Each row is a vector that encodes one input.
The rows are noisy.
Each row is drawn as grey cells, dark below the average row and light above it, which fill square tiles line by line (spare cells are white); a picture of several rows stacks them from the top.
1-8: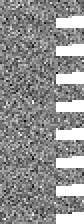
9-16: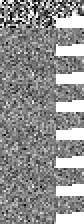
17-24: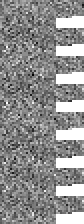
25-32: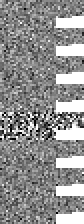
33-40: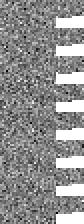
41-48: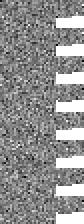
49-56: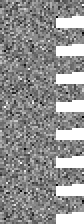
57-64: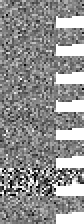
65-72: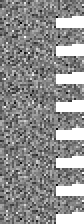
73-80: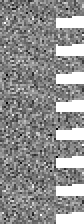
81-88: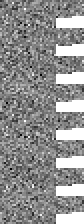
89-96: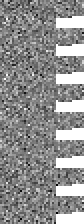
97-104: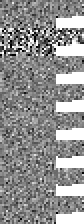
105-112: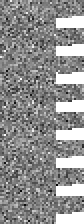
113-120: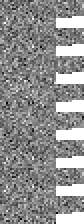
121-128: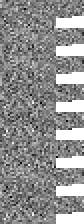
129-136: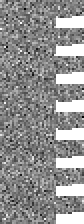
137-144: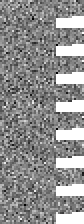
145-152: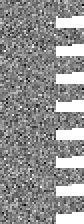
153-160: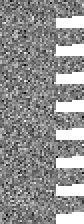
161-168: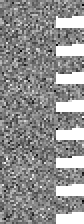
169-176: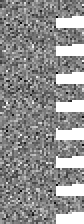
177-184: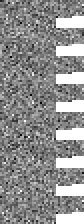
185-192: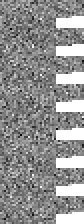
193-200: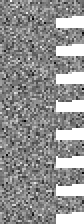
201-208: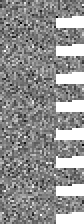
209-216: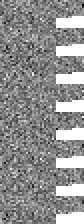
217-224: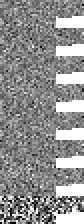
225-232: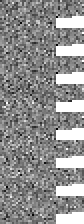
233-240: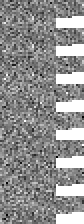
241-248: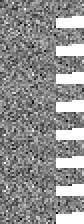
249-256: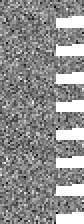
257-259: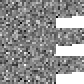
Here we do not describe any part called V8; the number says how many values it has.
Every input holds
a list of up to two items, each a true/false value and a value of V8.
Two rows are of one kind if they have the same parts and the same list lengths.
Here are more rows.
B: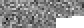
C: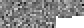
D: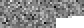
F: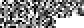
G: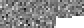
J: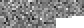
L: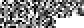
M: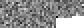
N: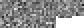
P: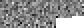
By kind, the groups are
B, C, D, G, J, N
F, L
M, P

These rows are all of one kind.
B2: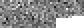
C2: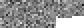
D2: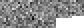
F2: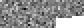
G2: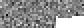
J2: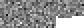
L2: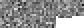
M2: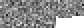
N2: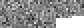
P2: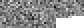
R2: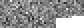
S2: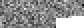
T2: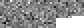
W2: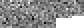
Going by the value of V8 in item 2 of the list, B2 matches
L2, P2, R2 and S2.
